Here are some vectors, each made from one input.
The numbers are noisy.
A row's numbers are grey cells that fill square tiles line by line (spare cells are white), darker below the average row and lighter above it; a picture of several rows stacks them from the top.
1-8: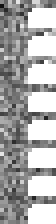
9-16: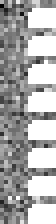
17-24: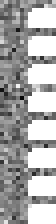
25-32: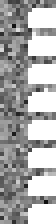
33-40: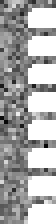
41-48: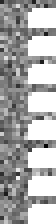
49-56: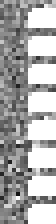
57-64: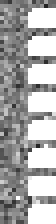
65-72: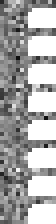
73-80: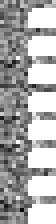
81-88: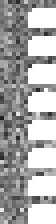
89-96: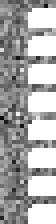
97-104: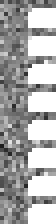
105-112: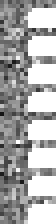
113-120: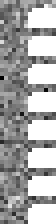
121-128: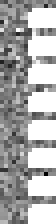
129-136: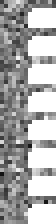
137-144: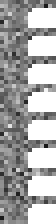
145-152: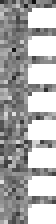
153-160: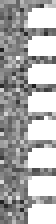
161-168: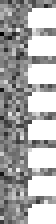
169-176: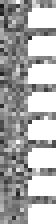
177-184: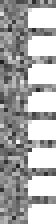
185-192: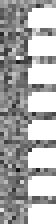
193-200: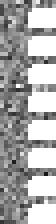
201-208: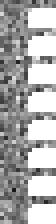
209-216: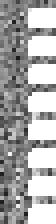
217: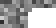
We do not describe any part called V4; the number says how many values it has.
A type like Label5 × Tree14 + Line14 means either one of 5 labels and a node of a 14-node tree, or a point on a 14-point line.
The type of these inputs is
Line5 + Line7 + List2(Bool × V4).
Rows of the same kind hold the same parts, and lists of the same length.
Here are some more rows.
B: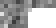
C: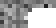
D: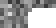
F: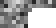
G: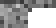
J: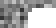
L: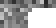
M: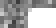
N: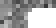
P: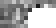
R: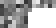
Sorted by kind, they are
B, M
C, D, G, L, N
F
J, P
R

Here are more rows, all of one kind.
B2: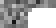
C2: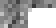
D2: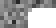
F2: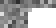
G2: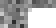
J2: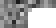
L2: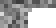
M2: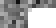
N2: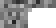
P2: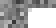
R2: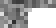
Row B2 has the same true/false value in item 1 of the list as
D2, J2, L2 and N2.
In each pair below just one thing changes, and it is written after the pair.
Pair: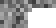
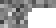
the true/false value in item 2 of the list
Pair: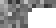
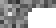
the true/false value in item 2 of the list
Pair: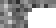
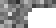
the true/false value in item 2 of the list
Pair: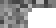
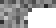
the true/false value in item 1 of the list
